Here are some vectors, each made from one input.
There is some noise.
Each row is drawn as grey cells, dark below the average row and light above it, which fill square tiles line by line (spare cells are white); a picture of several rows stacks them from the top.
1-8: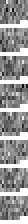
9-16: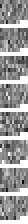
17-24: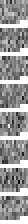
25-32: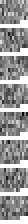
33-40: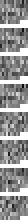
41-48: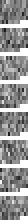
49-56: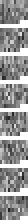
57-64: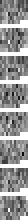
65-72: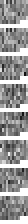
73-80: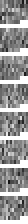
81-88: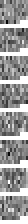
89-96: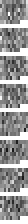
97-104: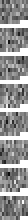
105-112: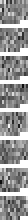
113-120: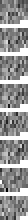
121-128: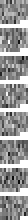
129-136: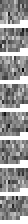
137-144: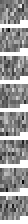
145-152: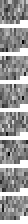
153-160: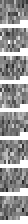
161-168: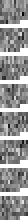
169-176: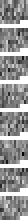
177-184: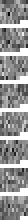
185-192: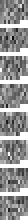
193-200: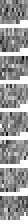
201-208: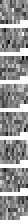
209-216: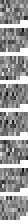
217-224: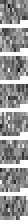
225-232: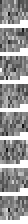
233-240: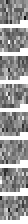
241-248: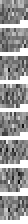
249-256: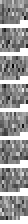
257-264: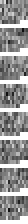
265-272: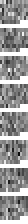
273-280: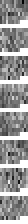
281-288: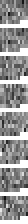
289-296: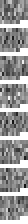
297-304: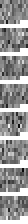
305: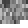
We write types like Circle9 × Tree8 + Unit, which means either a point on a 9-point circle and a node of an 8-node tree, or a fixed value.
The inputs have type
(Bool × Bool × Bool + Unit) × Circle13 + Line14.
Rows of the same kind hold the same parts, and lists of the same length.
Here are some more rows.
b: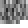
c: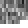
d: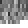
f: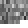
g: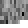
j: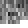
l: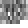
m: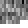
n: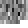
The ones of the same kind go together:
b, f, g
c, d, j, m
l, n

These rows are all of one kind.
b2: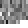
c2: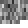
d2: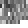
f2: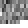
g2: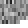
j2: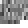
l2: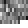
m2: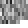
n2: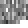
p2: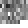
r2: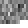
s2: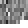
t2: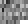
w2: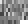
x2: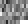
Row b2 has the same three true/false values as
d2, f2, m2 and x2.
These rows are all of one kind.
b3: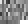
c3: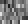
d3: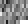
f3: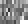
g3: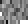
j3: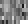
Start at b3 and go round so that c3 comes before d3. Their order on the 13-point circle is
b3, f3, j3, g3, c3, d3.
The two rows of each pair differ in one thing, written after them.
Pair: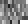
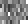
one of the three true/false values
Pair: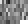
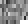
one of the three true/false values
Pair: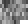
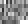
the place on the 13-point circle
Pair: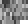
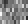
one of the three true/false values
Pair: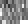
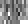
the place on the 13-point circle
